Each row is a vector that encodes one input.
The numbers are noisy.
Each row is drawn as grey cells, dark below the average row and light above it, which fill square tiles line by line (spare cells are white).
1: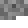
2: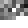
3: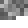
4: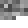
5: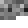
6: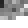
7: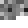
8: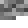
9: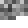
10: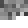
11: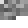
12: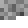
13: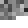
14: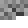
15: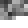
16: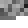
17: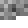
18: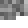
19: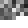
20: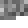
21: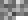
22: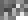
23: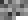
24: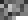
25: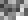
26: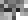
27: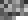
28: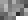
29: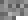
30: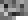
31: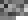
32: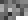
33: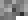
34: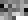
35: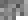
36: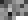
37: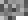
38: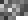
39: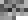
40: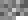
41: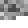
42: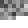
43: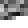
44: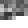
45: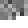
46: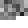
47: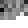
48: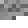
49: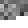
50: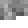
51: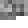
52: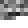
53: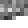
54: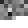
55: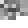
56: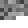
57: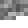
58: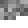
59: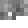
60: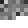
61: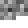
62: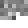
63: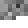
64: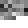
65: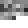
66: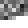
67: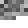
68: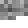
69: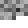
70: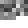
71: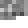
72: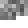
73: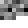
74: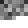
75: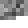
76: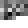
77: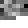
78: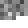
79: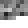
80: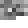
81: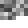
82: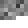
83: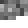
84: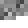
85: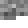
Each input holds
a point on a 5-point line, together with either a point on a 5-point line, or a node of an 8-node tree.
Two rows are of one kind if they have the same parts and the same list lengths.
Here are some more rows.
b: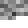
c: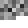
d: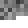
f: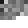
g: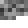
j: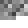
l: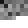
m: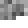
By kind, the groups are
b, c, f, j, l
d, g, m

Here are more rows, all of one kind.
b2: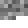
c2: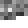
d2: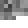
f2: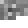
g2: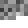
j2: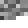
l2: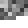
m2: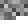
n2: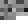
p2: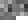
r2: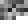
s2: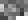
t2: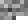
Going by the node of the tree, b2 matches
f2, l2 and t2.
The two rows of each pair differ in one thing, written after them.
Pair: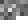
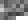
the node of the tree
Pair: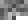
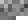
the node of the tree
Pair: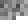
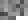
the node of the tree
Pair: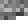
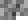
the node of the tree
